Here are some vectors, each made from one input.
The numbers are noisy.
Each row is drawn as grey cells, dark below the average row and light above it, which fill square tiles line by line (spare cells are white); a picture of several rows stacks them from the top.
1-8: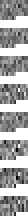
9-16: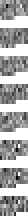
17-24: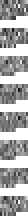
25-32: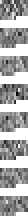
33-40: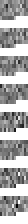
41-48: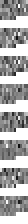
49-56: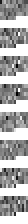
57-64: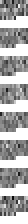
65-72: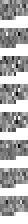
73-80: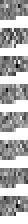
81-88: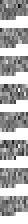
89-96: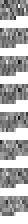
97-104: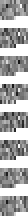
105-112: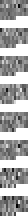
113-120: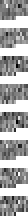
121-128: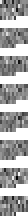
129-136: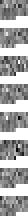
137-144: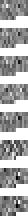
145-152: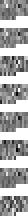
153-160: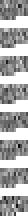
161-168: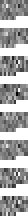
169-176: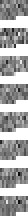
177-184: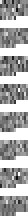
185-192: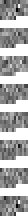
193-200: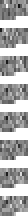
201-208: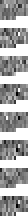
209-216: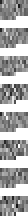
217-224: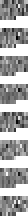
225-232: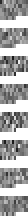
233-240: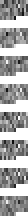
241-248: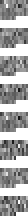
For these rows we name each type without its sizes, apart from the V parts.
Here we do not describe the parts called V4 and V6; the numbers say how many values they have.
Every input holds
either three true/false values and a value of V4, or a list of items, each a label and a value of V6.
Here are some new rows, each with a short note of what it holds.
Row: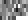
three true/false values and a value of V4
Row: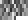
the empty list
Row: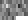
a list of two items
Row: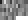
a list of two items
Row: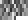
the empty list
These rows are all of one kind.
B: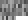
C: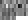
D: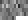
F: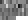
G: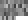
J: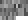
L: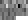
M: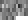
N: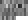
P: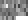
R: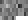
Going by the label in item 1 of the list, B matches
G and N.
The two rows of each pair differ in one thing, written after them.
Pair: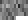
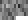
the label in item 2 of the list
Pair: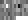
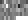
the label in item 1 of the list
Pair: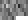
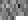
the label in item 2 of the list
